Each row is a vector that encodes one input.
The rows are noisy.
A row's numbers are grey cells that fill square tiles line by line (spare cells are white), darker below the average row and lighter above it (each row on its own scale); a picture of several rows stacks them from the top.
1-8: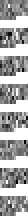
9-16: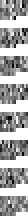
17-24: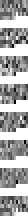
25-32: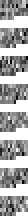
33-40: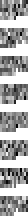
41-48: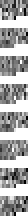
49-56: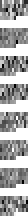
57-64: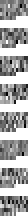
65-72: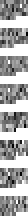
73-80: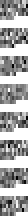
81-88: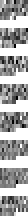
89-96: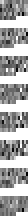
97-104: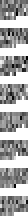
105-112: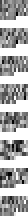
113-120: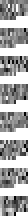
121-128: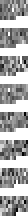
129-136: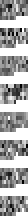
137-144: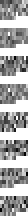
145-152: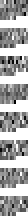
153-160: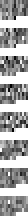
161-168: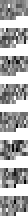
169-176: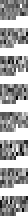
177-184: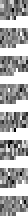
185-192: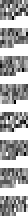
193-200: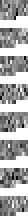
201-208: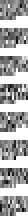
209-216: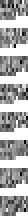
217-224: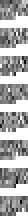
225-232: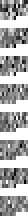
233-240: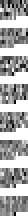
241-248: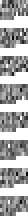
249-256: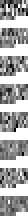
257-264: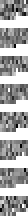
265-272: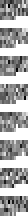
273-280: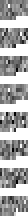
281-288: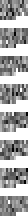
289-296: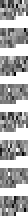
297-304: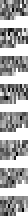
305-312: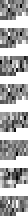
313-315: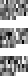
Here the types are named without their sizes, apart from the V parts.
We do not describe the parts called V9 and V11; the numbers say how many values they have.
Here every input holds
either a node of each of two trees, or a true/false value and a value of V9, or a value of V11.
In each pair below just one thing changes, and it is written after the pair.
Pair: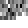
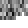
the value of V9
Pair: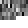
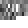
the value of V9
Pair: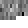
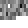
the true/false value
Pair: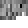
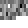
the value of V9
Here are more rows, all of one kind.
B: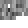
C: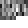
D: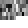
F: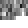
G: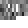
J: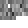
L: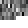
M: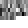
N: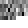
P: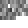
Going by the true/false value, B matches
F, J and P.
